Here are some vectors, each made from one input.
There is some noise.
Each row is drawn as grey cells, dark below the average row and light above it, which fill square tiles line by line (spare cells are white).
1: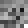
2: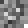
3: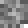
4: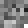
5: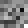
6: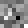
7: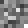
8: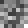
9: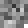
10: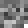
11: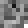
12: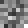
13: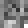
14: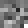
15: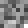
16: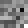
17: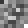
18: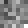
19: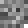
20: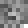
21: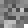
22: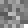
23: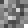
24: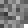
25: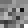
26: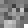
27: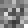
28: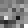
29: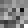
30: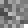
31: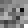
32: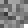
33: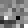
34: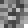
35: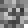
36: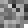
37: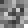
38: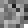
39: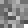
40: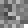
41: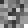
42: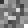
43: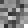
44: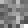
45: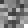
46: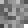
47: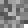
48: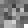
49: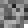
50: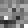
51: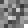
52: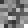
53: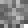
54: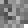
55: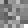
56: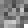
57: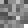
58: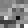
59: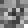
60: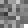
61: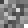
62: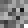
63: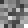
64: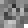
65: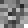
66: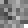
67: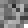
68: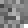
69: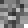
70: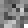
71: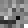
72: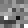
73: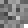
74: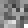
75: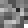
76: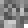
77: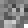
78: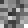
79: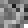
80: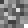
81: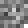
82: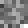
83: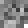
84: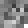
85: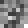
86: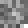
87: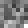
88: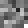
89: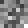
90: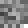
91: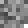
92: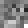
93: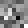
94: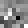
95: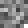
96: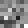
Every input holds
either a point on a 5-point line and a true/false value, or a point on a 6-point line.
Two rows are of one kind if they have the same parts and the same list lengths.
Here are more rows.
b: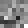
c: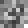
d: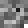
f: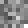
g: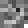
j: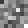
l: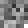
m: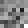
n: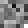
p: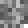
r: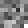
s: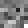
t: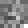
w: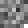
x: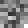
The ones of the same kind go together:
b, c, j, m, x
d, f, g, l, n, p, r, s, t, w

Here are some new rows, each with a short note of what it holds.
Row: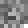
a point on a 5-point line and a true/false value
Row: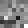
a point on a 6-point line
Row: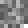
a point on a 5-point line and a true/false value
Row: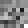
a point on a 6-point line
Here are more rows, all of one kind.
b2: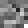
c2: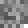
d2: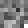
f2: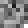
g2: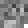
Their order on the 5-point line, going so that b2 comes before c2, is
b2, d2, g2, c2, f2.
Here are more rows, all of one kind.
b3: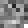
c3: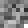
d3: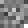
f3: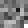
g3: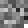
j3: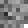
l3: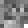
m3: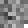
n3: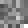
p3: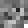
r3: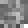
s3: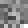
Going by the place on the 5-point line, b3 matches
n3 and r3.
